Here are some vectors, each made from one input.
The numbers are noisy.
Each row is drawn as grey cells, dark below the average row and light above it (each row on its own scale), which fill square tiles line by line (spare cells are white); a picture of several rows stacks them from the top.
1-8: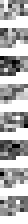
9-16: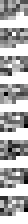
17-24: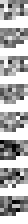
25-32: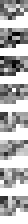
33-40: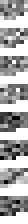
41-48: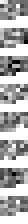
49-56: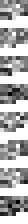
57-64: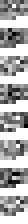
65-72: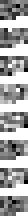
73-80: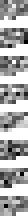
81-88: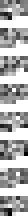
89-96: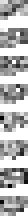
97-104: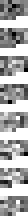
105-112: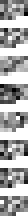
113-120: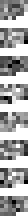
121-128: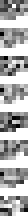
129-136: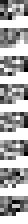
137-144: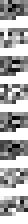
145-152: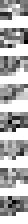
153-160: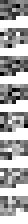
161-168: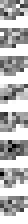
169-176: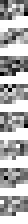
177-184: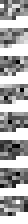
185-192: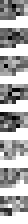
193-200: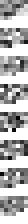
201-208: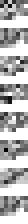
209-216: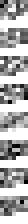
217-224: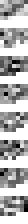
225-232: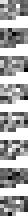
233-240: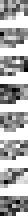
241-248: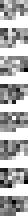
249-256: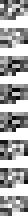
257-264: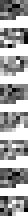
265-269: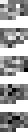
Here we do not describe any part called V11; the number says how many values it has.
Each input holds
a true/false value, together with either a point on a 6-point line, or a value of V11.
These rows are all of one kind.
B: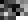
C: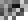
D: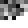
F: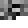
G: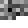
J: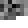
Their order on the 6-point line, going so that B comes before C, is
F, G, J, B, D, C.
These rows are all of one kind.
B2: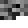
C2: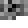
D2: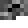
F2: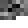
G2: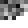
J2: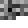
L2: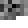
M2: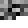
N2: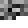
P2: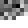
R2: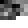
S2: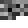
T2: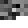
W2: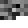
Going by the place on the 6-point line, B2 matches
M2, N2, T2 and W2.
